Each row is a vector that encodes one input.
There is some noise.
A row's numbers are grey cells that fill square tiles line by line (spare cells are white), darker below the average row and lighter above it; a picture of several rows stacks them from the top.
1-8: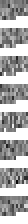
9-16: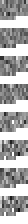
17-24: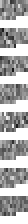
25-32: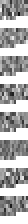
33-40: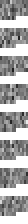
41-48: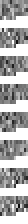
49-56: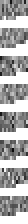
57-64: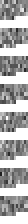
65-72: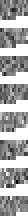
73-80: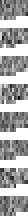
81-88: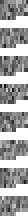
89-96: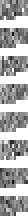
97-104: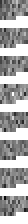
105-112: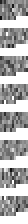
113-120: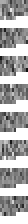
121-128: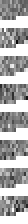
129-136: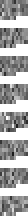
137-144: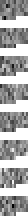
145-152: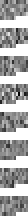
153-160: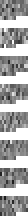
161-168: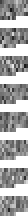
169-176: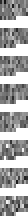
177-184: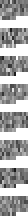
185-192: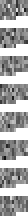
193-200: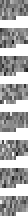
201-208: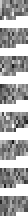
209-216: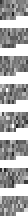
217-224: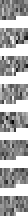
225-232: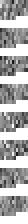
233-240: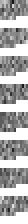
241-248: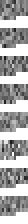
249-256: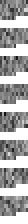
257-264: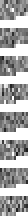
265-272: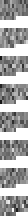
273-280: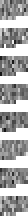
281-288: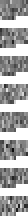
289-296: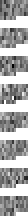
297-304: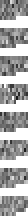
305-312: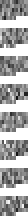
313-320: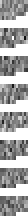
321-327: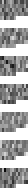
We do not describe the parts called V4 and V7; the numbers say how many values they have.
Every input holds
one of 12 labels, a true/false value and a value of V7, together with either a point on an 8-point line, or a value of V4.
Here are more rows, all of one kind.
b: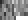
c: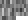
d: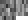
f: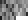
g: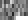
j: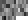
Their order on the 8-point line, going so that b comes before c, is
b, f, j, d, c, g.
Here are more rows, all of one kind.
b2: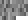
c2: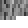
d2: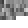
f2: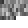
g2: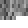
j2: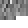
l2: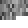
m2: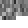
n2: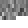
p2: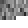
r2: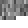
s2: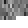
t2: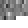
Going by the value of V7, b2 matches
d2, j2, l2 and t2.
